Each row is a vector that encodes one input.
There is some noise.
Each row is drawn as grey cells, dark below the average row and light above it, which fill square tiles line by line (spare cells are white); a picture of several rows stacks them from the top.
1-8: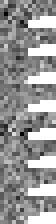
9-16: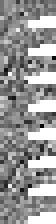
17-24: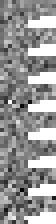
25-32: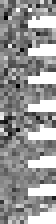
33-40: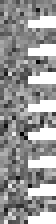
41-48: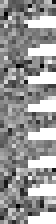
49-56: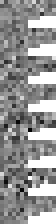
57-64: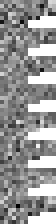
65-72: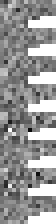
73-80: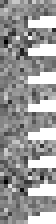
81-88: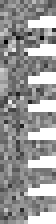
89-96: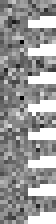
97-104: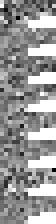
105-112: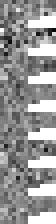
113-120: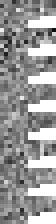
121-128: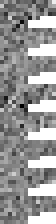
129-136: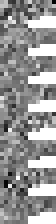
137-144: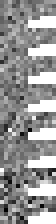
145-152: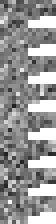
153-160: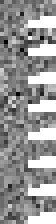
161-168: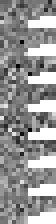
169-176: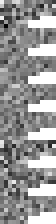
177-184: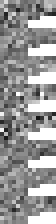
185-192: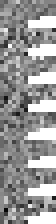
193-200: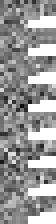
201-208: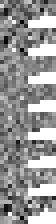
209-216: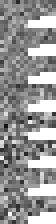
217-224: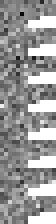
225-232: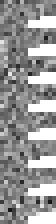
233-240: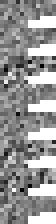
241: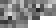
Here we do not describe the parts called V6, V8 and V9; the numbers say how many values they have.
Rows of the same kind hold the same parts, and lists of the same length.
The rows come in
5 kinds.
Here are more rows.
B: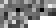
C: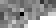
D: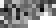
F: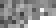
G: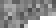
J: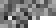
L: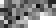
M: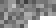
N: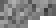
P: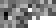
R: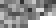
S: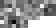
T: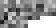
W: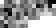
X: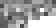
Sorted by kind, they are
B, T
C, F, G, M, X
D, L, W
J, P
N, R, S

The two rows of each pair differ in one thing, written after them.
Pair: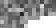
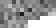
the value of V6
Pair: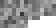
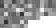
the value of V6
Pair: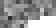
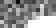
the true/false value
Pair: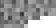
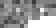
the value of V8
